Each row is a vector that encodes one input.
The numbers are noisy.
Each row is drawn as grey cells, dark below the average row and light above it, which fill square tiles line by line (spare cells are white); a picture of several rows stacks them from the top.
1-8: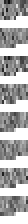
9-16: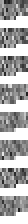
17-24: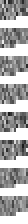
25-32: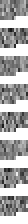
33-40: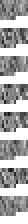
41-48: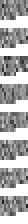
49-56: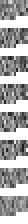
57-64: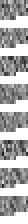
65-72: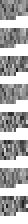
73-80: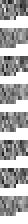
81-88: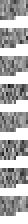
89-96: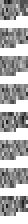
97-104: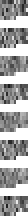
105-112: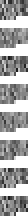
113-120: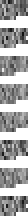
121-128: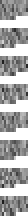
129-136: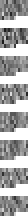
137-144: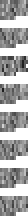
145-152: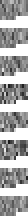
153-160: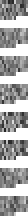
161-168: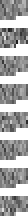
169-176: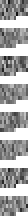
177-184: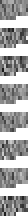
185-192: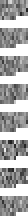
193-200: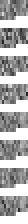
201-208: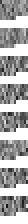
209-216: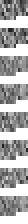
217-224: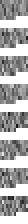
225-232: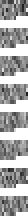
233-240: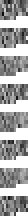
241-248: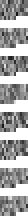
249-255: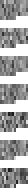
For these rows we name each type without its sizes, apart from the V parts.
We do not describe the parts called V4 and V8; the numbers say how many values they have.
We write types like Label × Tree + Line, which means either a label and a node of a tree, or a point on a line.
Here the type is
Bool × (Line + V4) + V8.
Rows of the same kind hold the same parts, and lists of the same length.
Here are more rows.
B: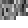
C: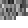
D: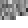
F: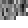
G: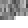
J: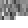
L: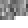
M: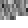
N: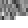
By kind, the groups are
B, C, F
D, J, M, N
G, L

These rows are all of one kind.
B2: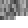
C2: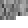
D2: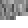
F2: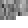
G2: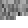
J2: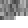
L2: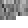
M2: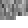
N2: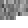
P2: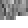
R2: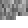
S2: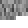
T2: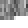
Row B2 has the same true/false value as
J2 and T2.
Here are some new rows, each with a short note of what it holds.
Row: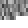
a true/false value and a value of V4
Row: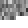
a true/false value and a value of V4
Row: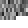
a value of V8
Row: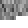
a point on a line and a true/false value
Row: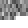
a true/false value and a value of V4
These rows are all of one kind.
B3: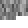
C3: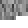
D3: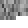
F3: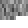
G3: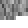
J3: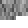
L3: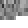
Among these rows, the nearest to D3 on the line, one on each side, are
B3 and L3.
